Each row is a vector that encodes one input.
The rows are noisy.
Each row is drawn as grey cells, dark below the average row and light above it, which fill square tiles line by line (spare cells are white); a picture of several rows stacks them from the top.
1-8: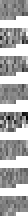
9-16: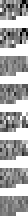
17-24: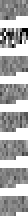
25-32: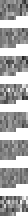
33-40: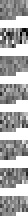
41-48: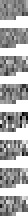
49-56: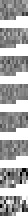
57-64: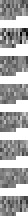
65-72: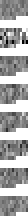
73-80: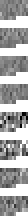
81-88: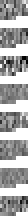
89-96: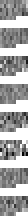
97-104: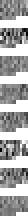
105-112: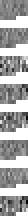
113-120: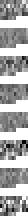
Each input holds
a point on a 10-point circle and a point on a 10-point line.
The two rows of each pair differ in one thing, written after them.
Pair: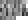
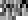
the place on the 10-point circle
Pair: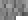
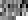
the place on the 10-point line
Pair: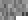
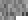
the place on the 10-point line
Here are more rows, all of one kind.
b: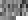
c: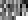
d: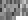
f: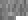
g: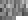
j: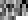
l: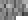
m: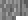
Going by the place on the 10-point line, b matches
c and f.
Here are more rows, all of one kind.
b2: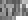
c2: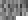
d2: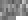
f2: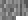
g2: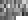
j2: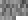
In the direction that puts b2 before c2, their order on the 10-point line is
b2, d2, j2, g2, f2, c2.
